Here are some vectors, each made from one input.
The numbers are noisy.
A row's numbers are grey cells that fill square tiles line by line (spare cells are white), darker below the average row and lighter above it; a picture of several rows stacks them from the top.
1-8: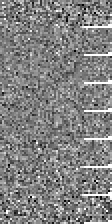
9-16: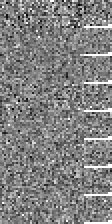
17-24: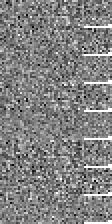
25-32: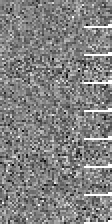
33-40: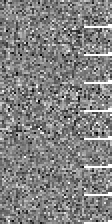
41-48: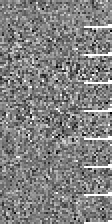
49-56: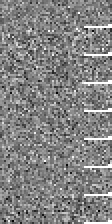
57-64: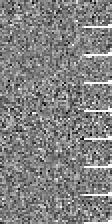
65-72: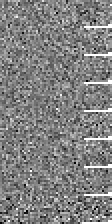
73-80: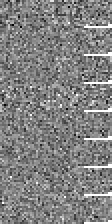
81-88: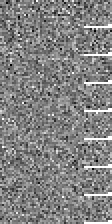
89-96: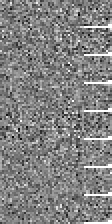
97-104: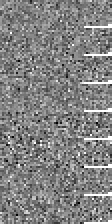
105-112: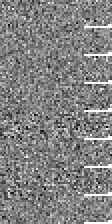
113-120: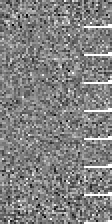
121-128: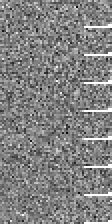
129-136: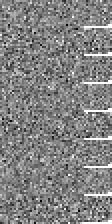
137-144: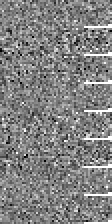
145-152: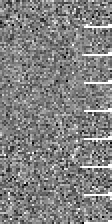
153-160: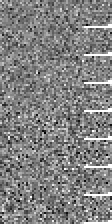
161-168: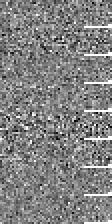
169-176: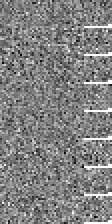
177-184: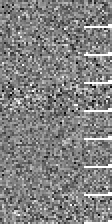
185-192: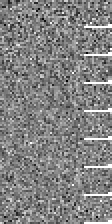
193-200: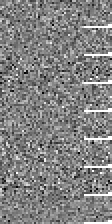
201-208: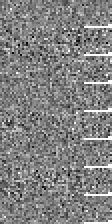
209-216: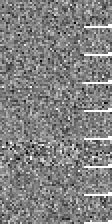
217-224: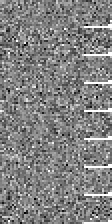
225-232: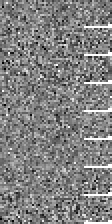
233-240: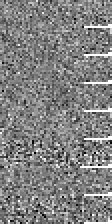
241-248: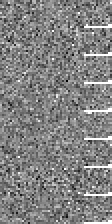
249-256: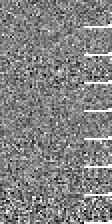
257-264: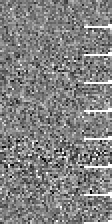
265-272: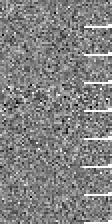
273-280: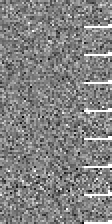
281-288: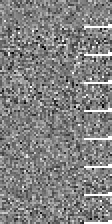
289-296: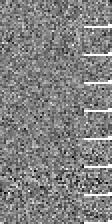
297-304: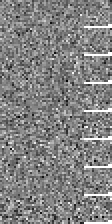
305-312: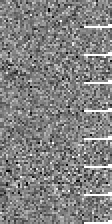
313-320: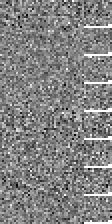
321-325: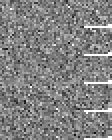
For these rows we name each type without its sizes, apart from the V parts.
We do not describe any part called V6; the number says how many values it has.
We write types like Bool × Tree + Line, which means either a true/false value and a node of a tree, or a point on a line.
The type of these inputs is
((Bool × Bool × Bool + Tree) × V6 + Unit) × (Circle + Unit).
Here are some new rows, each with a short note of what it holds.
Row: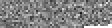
a point on a circle, three true/false values and a value of V6
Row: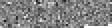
a point on a circle, three true/false values and a value of V6
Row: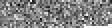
a point on a circle, a node of a tree and a value of V6
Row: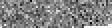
a point on a circle, three true/false values and a value of V6
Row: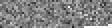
a node of a tree and a value of V6
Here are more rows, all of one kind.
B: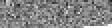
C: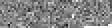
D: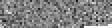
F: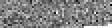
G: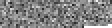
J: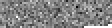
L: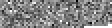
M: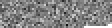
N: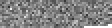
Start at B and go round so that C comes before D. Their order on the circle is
B, C, J, L, G, M, F, N, D.
